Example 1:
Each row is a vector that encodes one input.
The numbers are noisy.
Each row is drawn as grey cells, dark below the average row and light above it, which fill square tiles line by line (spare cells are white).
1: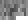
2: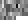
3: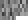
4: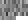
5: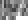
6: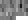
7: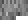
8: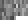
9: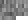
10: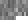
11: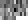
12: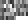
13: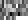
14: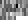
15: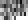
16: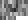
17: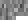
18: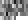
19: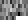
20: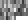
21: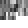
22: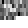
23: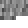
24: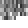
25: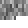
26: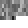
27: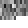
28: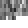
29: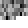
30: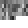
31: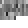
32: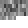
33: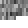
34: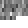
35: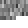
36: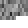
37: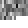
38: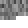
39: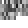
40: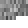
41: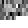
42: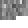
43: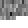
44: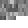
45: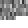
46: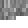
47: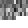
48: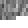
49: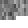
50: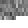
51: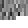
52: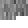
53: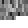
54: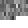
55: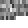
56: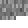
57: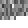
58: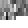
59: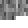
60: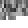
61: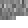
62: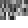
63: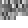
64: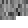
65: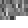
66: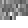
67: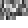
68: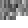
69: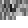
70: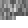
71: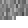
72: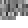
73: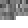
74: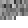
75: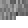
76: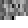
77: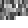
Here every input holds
either a point on a 10-point circle and a node of a 9-node tree, or a fixed value.
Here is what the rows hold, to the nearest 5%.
About 95% of them hold a point on a 10-point circle and a node of a 9-node tree. The rest hold a fixed value.
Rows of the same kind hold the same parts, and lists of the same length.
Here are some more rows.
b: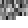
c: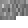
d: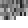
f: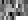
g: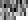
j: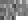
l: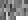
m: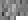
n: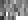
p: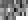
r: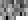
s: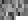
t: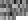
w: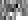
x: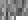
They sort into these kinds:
b, d, g, p, r
c, f, j, l, m, n, s, t, w, x

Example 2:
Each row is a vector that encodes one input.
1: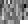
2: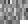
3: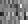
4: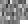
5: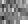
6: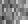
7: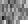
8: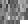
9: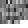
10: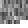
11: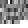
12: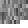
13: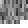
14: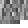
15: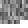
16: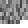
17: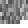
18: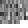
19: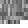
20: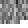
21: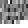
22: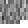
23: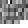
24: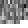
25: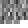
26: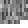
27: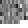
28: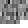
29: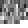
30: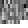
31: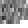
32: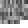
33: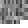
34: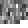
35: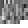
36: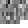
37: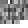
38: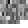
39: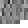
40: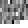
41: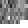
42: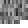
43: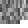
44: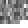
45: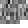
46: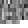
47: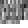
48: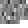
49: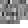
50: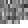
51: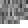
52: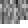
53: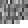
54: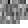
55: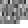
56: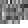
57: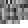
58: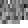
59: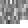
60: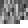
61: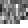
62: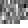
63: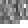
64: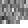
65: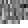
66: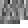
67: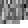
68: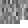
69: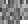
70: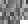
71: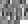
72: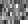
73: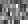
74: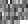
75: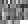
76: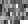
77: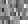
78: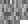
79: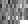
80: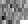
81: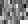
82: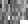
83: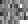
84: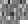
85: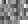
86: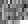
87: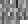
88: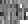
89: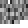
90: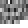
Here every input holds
either one of 10 labels, or a point on a 7-point line.
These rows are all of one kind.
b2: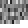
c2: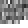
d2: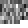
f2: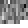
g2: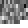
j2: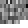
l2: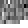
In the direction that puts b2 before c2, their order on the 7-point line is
b2, j2, c2, l2, f2, g2, d2.
